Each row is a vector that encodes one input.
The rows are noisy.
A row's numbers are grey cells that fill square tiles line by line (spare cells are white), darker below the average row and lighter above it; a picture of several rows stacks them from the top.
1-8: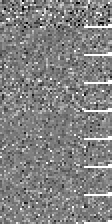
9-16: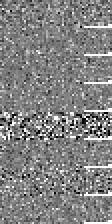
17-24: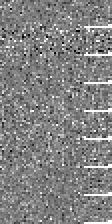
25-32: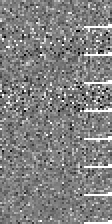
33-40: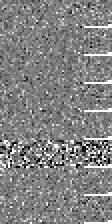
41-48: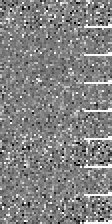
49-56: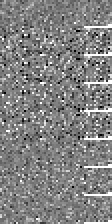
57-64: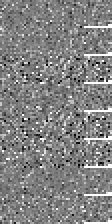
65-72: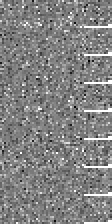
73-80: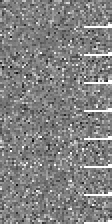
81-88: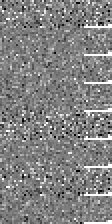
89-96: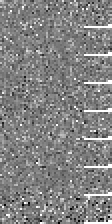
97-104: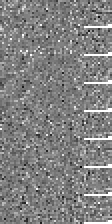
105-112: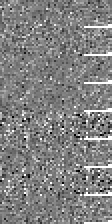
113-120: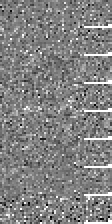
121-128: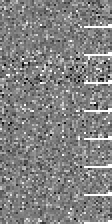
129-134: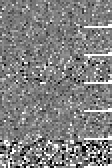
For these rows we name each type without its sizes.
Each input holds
a list of items, each a point on a line and a true/false value.
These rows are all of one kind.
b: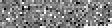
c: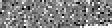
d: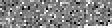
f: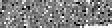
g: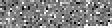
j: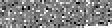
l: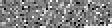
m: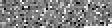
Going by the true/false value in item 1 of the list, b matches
l and m.
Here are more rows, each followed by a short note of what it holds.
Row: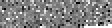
a list of one item
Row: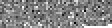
a list of two items
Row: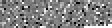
a list of one item
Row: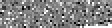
a list of one item
